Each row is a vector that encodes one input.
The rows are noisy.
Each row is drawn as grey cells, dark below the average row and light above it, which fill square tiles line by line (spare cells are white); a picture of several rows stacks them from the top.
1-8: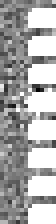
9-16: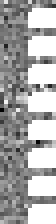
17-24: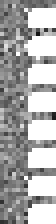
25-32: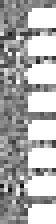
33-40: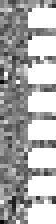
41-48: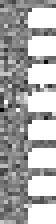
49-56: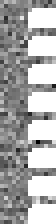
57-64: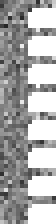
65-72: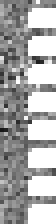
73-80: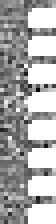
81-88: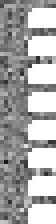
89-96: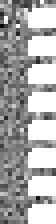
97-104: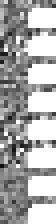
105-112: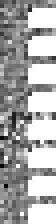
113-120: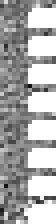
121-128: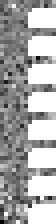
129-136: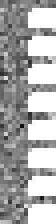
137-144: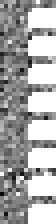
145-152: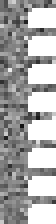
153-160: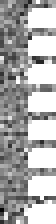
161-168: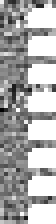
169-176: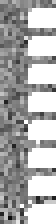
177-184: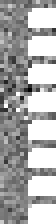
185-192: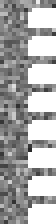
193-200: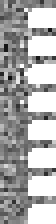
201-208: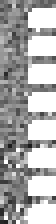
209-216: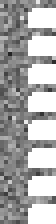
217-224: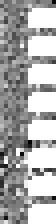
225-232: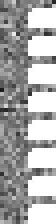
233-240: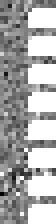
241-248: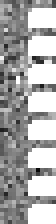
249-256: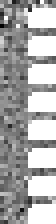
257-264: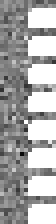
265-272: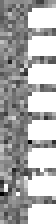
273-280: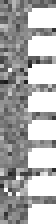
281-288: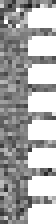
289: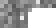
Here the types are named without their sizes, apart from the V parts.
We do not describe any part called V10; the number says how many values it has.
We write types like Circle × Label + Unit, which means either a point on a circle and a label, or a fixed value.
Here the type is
Circle + Line × (Line + List(V10)).
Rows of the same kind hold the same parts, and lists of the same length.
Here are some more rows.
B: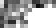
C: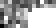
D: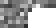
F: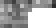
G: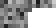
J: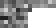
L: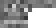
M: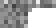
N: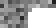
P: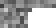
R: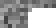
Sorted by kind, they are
B, C
D, M
F, N, P, R
G, J
L

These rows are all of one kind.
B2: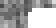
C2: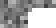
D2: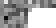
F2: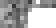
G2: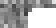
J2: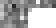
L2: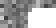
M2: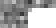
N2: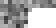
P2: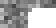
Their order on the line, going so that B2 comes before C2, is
G2, D2, B2, N2, C2, F2, L2, P2, J2, M2.
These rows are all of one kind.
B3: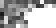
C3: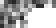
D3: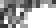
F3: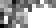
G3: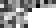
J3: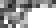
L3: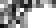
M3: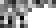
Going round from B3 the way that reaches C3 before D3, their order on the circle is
B3, C3, M3, G3, J3, D3, L3, F3.
